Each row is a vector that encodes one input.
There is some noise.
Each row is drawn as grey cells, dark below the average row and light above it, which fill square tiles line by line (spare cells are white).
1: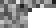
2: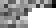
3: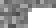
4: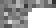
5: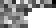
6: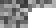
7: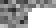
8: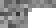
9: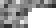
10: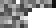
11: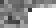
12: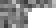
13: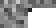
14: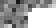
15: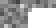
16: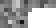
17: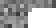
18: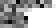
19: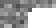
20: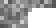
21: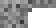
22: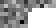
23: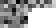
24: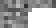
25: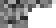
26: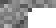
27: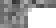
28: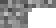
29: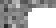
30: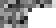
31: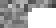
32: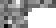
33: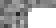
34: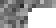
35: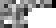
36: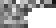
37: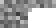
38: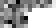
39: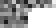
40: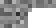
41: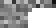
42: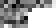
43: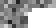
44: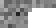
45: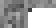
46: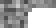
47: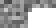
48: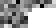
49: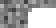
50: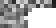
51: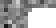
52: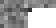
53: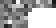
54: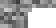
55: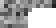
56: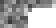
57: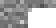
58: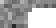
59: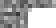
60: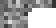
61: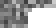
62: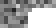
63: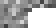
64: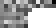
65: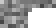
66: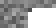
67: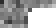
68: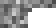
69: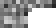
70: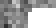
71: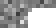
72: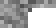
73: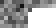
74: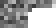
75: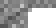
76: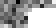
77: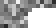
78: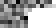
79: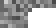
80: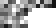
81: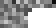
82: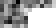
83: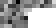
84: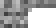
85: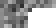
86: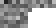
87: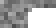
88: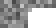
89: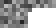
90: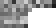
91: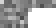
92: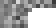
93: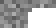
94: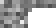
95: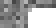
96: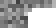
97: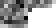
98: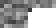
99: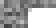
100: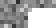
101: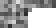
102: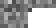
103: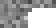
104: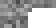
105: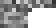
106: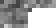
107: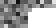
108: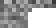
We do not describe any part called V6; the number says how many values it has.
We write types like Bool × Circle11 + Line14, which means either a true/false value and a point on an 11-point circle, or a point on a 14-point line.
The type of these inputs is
List2(Line4) × V6.
